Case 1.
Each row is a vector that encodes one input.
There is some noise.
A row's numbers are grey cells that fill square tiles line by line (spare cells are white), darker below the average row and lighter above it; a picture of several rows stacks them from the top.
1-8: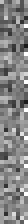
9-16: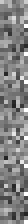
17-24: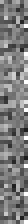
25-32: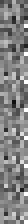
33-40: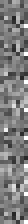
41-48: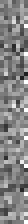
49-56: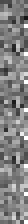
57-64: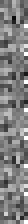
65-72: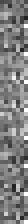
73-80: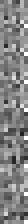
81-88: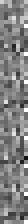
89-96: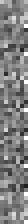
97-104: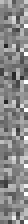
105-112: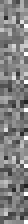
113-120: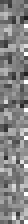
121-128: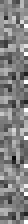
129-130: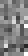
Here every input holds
a point on an 8-point circle and a true/false value.
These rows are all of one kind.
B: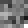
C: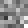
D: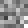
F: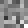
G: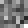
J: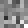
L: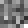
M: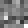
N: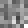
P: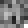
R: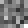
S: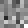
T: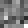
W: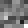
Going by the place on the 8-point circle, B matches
F, J and S.
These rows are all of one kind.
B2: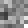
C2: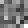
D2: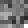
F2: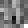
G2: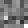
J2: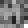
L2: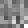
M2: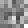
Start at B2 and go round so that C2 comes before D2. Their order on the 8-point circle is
B2, C2, M2, G2, L2, D2, J2, F2.
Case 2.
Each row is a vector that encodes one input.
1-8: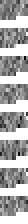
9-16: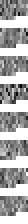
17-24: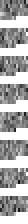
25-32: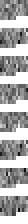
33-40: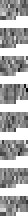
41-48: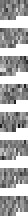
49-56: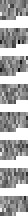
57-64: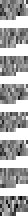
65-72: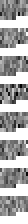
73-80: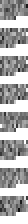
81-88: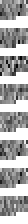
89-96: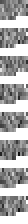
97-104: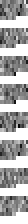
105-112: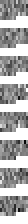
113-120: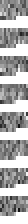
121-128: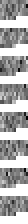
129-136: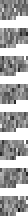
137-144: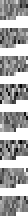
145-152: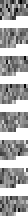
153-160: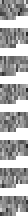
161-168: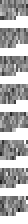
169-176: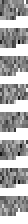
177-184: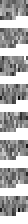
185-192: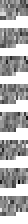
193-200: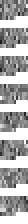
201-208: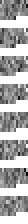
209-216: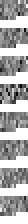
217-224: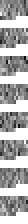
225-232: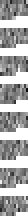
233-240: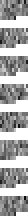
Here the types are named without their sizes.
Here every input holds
a list of points on a circle.
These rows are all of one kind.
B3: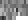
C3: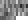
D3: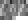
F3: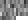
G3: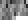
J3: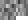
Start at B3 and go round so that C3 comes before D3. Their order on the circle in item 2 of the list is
B3, F3, J3, C3, G3, D3.
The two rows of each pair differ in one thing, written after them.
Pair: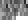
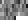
the place on the circle in item 1 of the list
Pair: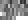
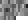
the place on the circle in item 1 of the list
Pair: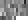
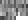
the place on the circle in item 2 of the list
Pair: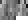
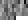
the place on the circle in item 2 of the list
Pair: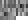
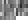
the place on the circle in item 2 of the list
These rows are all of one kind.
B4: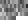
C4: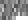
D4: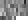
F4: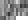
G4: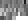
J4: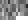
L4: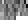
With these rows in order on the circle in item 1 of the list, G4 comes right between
D4 and L4.
